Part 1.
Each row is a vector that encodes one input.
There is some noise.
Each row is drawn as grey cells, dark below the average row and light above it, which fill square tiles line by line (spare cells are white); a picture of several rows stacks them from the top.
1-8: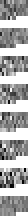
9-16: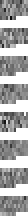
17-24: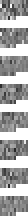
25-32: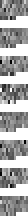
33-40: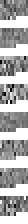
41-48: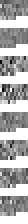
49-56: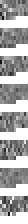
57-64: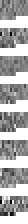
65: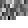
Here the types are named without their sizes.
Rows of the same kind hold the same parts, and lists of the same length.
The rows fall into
3 kinds.
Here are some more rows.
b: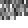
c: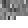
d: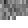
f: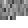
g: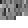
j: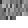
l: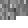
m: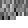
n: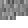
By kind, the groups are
b, m
c, f, l, n
d, g, j

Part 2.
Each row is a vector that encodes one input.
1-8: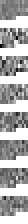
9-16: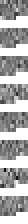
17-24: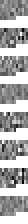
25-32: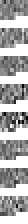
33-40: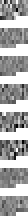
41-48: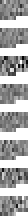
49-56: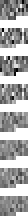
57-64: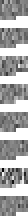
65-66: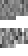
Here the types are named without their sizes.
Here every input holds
a list of points on a line.
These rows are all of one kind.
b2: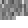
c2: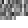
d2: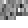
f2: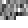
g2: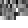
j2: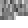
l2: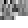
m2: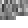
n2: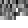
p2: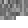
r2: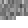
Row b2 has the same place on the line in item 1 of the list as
d2, f2 and r2.
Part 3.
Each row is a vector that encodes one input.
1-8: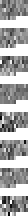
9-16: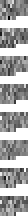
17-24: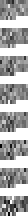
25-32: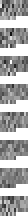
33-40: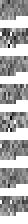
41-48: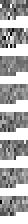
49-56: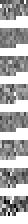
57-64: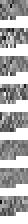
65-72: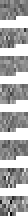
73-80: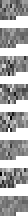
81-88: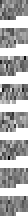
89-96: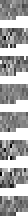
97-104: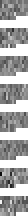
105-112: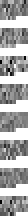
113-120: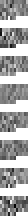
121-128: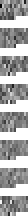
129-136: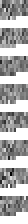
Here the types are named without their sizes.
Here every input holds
a true/false value, together with either a point on a circle, or a fixed value.
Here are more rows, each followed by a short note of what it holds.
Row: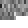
a true/false value
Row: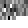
a true/false value
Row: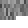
a point on a circle and a true/false value
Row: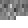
a true/false value
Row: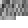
a point on a circle and a true/false value
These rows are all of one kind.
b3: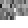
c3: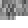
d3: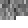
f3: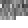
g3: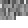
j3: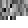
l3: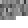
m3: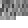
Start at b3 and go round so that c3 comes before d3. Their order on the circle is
b3, f3, c3, j3, g3, d3, l3, m3.
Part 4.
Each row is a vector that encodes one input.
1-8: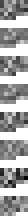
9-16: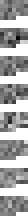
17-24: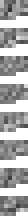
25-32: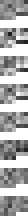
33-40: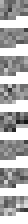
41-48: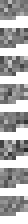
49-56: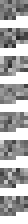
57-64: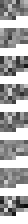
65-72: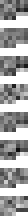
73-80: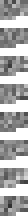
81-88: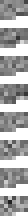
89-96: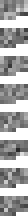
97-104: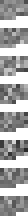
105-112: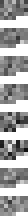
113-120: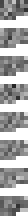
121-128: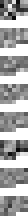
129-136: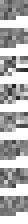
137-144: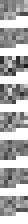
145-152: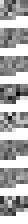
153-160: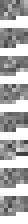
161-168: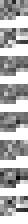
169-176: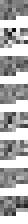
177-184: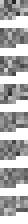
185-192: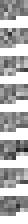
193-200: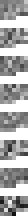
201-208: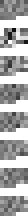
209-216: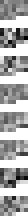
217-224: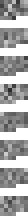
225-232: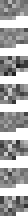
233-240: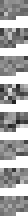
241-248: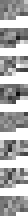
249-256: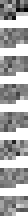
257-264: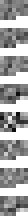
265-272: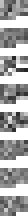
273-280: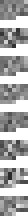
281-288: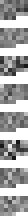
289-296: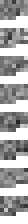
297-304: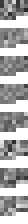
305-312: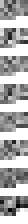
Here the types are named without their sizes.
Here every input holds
either a point on a circle, or a point on a line.
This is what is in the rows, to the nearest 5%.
About 50% of them hold a point on a circle. The rest hold a point on a line.
